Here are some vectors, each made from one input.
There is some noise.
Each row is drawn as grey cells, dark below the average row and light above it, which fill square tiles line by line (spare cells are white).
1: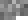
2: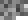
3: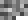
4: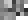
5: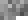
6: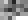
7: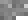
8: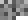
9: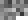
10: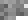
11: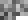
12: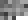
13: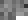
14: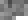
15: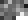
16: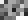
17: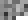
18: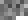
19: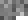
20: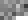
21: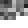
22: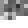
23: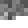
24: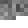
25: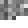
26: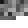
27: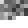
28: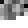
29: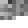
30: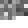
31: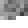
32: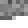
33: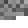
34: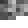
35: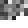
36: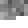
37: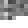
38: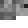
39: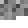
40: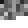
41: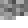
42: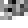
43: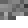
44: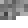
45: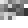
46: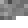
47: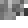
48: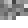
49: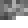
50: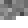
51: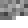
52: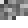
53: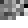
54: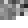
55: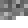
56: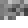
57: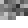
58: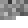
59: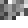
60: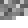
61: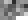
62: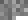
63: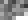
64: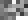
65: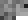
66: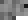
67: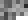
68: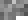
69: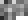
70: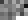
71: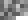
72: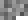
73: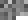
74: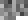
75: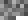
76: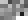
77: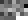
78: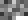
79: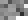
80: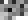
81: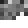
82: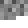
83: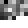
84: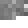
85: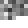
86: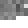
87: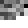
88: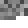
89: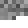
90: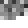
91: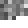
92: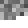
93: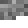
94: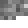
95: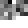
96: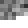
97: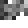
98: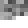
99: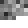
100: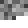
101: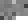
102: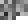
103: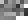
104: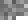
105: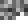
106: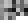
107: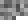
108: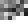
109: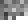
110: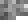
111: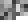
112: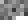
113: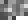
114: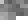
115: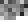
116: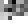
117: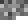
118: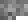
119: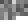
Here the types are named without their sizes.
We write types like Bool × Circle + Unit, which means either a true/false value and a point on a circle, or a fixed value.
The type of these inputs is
(Label + Line) × Line.
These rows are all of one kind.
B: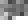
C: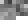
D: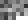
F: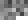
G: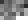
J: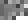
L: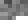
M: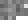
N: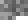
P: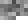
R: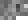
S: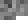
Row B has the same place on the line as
D and G.
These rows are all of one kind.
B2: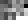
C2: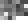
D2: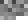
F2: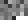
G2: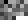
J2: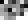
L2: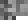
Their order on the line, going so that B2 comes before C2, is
B2, G2, J2, F2, C2, L2, D2.
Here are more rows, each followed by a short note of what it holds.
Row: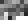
a point on each of two lines
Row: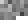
a point on each of two lines
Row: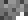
a point on each of two lines
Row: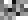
a point on each of two lines
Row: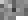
a point on each of two lines
